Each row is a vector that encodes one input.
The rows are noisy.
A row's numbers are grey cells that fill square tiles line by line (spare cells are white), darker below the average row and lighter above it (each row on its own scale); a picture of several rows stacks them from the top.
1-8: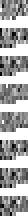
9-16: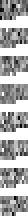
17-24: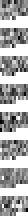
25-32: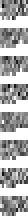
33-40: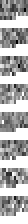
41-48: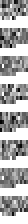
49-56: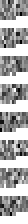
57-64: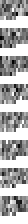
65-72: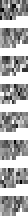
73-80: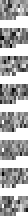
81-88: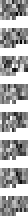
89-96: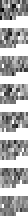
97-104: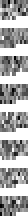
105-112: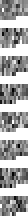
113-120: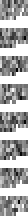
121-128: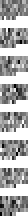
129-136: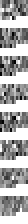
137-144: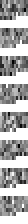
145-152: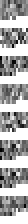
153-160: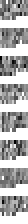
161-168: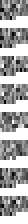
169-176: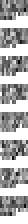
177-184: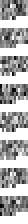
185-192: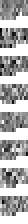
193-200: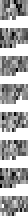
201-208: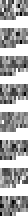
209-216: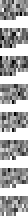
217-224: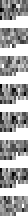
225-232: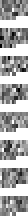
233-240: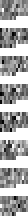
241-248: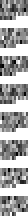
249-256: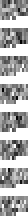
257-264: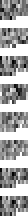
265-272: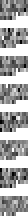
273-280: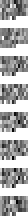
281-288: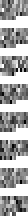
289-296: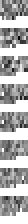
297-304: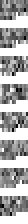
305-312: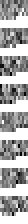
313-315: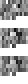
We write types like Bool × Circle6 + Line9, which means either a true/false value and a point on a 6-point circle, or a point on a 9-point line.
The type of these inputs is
(Bool × Bool × Bool + Line10) × Line8 + Line9.
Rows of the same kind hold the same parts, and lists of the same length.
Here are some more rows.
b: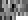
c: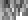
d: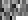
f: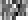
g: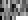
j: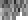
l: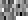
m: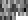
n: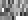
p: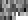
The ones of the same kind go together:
b, d, g, m, p
c, j
f, l, n

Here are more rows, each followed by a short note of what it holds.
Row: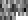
a point on a 9-point line
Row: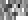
a point on an 8-point line and a point on a 10-point line
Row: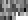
a point on a 9-point line
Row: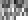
a point on an 8-point line and a point on a 10-point line
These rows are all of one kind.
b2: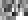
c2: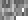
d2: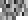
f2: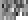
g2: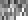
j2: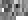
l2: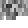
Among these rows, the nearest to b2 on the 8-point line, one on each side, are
j2 and l2.
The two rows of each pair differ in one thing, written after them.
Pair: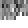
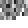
the place on the 10-point line
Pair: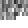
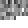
the place on the 8-point line
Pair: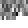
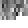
the place on the 8-point line
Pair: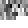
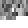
the place on the 10-point line
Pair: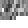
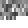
the place on the 8-point line
